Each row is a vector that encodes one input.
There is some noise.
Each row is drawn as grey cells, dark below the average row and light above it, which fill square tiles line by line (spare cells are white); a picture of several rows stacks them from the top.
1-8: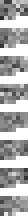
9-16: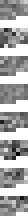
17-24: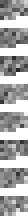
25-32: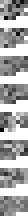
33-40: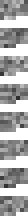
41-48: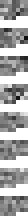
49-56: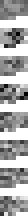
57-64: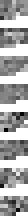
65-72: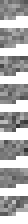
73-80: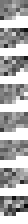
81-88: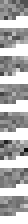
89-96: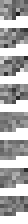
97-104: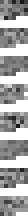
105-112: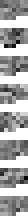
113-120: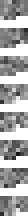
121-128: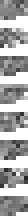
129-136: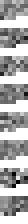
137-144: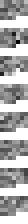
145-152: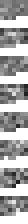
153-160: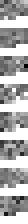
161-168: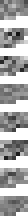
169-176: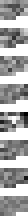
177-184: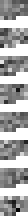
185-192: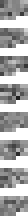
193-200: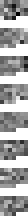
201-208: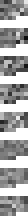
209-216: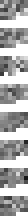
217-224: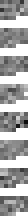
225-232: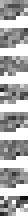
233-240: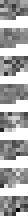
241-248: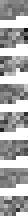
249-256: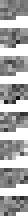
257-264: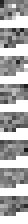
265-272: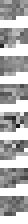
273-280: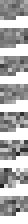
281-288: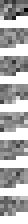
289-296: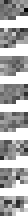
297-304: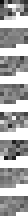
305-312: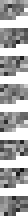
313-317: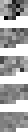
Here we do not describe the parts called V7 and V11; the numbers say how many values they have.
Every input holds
either one of 12 labels and four true/false values, or a value of V7 and a value of V11.
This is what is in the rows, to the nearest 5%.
About 65% of them hold one of 12 labels and four true/false values. The rest hold a value of V7 and a value of V11.
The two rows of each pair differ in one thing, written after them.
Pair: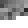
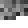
the value of V7
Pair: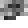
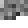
the value of V11
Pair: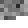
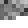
the value of V11
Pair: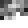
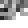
the value of V7
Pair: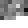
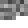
the value of V11
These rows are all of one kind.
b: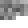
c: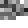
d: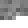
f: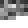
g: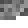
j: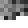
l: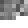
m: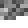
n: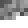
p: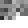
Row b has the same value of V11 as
d, f and p.
